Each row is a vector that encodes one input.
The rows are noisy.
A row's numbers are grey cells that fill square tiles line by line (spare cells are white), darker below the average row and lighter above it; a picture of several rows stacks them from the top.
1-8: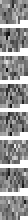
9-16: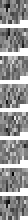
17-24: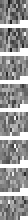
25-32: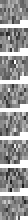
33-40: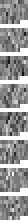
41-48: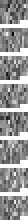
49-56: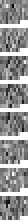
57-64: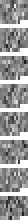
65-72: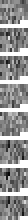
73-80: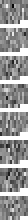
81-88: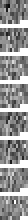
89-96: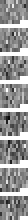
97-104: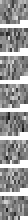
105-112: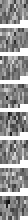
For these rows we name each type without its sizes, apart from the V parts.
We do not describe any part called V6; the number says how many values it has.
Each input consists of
a value of V6, together with a list of points on a line.
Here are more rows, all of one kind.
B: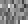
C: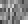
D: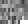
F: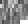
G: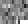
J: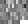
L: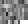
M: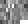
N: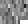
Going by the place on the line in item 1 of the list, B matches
C, F and M.
